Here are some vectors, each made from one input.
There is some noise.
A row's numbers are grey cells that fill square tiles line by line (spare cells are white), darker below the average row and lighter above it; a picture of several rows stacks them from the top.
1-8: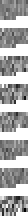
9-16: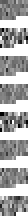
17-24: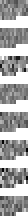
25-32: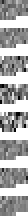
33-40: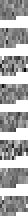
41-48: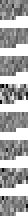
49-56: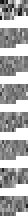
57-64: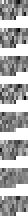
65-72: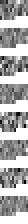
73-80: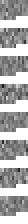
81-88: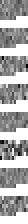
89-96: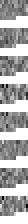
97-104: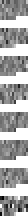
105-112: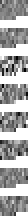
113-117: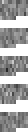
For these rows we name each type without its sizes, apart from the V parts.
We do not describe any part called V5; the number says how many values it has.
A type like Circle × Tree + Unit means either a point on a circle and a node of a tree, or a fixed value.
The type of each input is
Bool × Line × List(V5).
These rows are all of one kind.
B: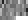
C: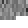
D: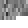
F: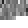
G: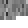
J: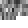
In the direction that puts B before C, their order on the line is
F, B, D, C, G, J.
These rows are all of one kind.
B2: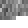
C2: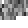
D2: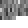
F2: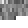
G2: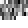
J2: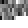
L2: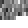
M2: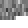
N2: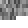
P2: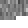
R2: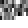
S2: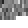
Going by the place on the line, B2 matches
D2, L2, M2 and S2.
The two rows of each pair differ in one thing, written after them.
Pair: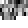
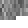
the true/false value
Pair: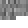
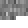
the value of V5 in item 2 of the list
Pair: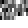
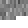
the place on the line
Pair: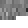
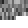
the value of V5 in item 1 of the list
